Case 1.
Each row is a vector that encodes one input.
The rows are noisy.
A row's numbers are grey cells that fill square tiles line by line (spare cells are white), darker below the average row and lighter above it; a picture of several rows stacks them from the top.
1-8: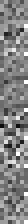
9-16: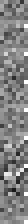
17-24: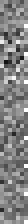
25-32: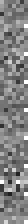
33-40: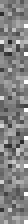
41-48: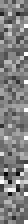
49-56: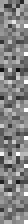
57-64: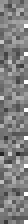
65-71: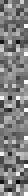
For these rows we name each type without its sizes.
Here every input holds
a node of a tree and a true/false value.
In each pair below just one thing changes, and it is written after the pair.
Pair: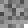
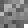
the true/false value
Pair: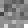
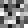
the true/false value
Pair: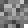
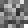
the node of the tree
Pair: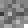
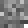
the true/false value
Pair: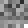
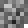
the true/false value
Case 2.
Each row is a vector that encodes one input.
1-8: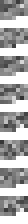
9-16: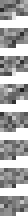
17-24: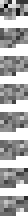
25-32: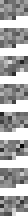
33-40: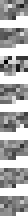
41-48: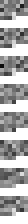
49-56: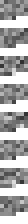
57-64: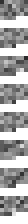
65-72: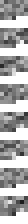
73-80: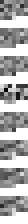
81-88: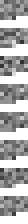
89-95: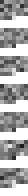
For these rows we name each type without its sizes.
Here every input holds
a list of points on a line.
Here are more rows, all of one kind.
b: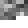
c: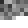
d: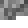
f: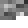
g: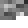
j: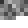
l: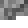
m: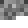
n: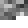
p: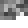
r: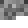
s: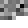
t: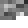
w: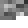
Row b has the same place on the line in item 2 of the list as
d, l and n.
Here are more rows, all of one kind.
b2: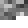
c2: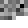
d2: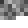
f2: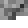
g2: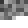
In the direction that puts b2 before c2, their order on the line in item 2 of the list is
d2, g2, b2, f2, c2.
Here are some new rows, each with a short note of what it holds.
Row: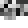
the empty list
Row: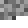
a list of one item
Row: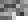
a list of one item
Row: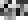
the empty list
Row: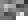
a list of two items
